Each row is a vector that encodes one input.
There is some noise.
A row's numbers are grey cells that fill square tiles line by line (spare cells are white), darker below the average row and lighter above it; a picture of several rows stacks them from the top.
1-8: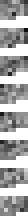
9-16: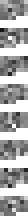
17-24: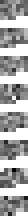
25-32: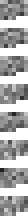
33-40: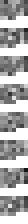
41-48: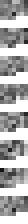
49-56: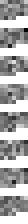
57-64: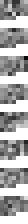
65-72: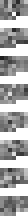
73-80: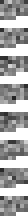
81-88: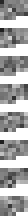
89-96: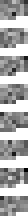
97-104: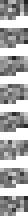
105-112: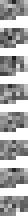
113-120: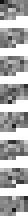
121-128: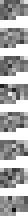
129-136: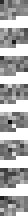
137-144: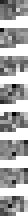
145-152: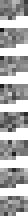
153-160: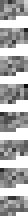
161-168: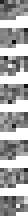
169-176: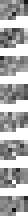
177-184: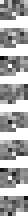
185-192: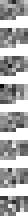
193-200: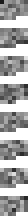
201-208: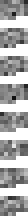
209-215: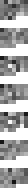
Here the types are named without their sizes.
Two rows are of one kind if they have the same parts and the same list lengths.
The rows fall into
2 kinds.
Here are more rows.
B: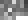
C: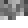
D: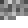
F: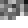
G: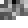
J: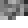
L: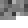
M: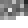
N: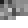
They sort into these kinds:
B, F, G, L, M
C, D, J, N

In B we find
a point on each of two lines.
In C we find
a point on a line and three true/false values.
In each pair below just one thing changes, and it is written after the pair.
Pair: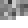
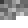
the place on the line
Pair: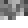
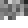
one of the three true/false values
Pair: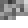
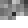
the place on the line
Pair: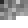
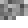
the place on the line
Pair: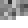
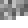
one of the three true/false values
